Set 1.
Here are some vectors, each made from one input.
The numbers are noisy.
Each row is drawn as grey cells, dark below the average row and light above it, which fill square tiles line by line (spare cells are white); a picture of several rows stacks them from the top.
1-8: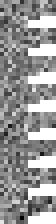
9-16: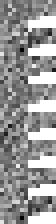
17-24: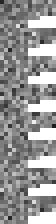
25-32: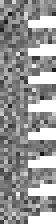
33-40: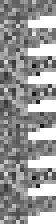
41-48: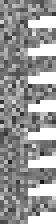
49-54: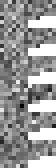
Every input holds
either a fixed value, or a node of a 7-node tree, or three true/false values.
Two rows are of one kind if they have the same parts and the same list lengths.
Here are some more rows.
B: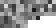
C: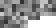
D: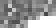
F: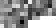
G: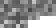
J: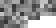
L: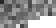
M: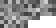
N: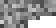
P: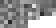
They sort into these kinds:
B, C, J, M, N
D, G, L, P
F

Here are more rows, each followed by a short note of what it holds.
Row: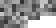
three true/false values
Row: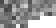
a node of a 7-node tree
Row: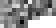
a fixed value
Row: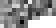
a fixed value
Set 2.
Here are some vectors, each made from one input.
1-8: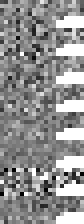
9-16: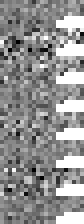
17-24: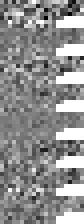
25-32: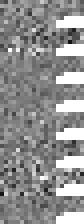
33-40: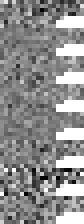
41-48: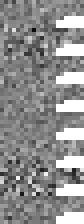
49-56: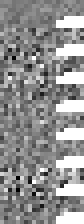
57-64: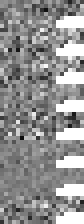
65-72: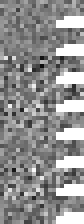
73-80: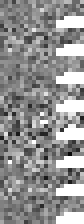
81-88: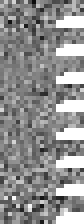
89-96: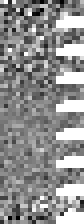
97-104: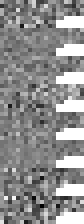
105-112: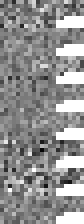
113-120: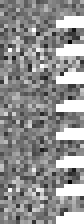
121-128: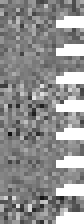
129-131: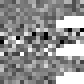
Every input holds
a node of a 7-node tree and a node of a 9-node tree.
